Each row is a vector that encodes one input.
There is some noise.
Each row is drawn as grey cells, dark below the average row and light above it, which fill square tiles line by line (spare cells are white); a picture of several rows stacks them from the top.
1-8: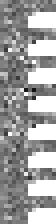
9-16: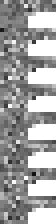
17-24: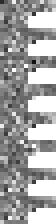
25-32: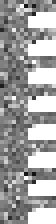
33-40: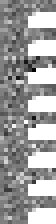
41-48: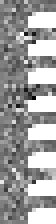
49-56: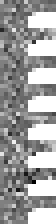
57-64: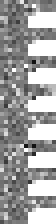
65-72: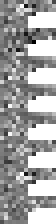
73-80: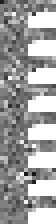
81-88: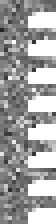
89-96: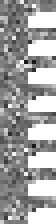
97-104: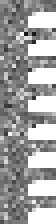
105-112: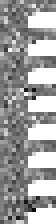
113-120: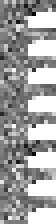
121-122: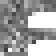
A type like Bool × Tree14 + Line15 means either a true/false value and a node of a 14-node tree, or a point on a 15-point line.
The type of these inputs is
Bool × Bool × Bool × Bool + Unit.
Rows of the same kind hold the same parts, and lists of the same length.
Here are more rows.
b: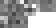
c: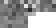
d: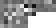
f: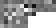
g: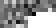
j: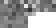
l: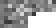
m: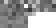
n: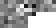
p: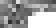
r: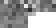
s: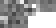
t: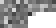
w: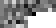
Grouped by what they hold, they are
b, c, d, f, j, l, m, n, p, r, s, t
g, w

